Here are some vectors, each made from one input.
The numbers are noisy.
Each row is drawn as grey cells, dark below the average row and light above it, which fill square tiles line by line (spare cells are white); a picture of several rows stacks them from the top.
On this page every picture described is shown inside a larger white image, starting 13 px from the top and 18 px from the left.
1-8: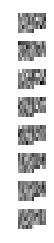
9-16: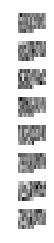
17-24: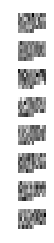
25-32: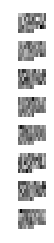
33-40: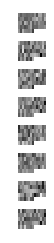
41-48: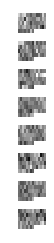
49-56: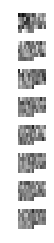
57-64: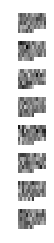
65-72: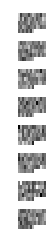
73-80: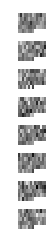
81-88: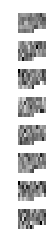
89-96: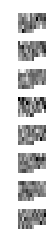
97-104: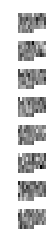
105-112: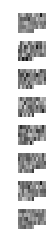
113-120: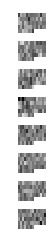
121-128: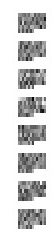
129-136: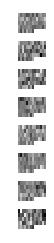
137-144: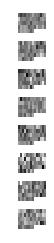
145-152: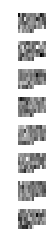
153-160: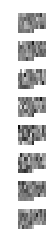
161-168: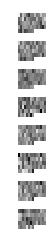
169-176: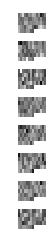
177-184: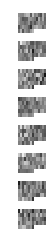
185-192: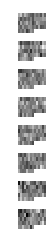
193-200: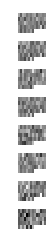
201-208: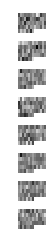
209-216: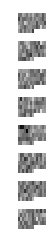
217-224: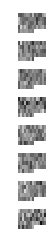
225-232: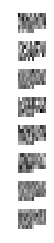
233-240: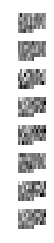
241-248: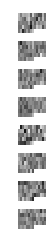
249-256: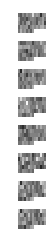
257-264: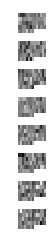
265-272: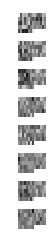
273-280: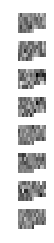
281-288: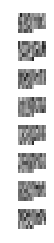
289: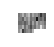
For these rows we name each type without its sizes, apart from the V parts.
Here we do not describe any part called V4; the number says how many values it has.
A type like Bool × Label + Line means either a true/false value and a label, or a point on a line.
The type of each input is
Bool × Bool × Bool × List(Line + V4).
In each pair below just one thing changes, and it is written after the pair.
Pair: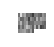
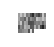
the place on the line in item 2 of the list
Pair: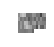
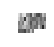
the value of V4 in item 1 of the list
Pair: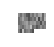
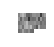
one of the three true/false values
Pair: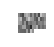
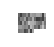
one of the three true/false values
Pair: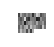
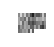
one of the three true/false values
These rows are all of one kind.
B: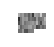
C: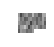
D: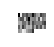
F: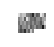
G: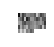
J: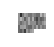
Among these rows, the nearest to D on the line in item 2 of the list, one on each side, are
F and J.
